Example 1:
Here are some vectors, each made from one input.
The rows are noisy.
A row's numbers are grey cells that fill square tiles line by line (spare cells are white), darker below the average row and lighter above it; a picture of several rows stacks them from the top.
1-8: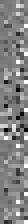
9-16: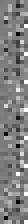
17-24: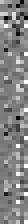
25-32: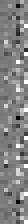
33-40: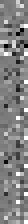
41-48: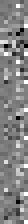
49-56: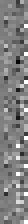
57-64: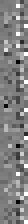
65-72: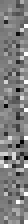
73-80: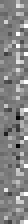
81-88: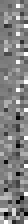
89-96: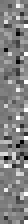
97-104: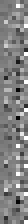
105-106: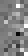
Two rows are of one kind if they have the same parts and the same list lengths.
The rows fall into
3 kinds.
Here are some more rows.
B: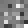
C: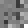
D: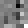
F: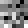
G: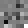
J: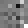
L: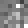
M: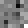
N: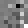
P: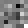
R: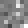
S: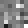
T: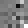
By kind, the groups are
B, L, R, S
C, D, G, J, M, N, P, T
F

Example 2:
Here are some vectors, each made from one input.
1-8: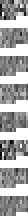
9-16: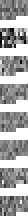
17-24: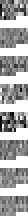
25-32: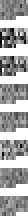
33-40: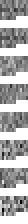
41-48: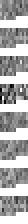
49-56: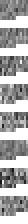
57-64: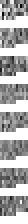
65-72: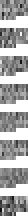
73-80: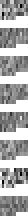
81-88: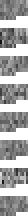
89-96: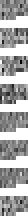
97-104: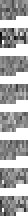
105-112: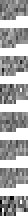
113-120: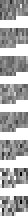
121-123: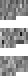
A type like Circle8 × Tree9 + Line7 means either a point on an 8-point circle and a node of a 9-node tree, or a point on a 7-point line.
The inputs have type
Line9 + Line16.
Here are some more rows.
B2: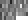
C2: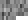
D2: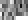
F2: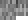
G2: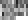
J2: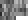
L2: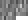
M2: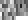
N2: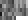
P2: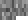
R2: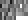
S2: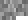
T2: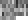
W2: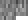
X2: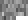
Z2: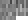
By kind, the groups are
B2, F2, G2, L2, R2, T2, W2, Z2
C2, D2, J2, M2, N2, P2, S2, X2

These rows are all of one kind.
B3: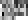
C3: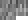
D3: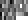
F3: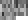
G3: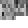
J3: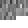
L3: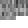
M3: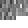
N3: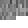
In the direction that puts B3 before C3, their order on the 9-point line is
G3, B3, F3, D3, N3, L3, C3, J3, M3.
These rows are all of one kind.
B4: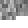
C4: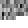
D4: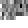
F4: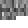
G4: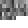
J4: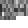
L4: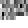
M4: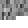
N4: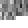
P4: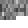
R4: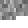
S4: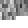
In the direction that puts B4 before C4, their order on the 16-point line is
R4, B4, S4, P4, J4, N4, F4, D4, G4, L4, C4, M4.
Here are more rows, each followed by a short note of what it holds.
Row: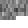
a point on a 16-point line
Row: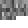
a point on a 16-point line
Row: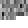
a point on a 16-point line
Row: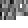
a point on a 9-point line
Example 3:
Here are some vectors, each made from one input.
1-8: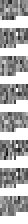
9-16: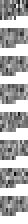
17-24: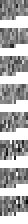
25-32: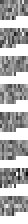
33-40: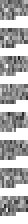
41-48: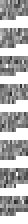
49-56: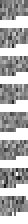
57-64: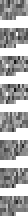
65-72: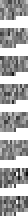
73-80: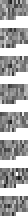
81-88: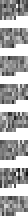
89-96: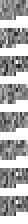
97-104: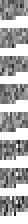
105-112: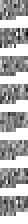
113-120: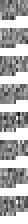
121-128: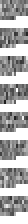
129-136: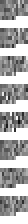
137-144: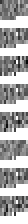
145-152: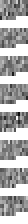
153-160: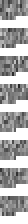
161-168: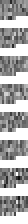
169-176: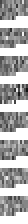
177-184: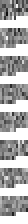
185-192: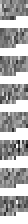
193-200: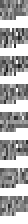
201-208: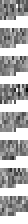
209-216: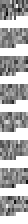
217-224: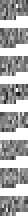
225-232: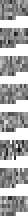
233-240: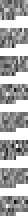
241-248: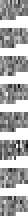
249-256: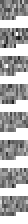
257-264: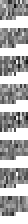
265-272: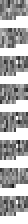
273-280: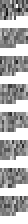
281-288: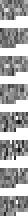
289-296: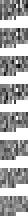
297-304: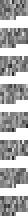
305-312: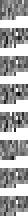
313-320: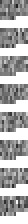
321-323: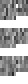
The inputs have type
(Circle16 + Unit) × Line8.
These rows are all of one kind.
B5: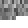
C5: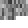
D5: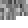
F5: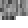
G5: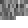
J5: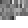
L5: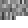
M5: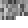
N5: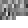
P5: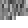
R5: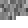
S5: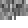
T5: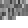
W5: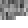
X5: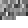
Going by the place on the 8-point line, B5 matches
G5, P5, R5 and W5.
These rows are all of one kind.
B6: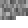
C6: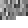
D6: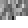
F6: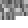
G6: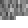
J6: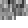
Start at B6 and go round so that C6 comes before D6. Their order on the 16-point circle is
B6, C6, D6, G6, F6, J6.
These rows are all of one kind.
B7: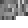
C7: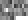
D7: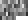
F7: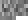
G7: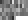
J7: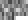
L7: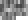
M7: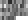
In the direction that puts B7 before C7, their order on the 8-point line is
L7, F7, M7, B7, G7, J7, C7, D7.
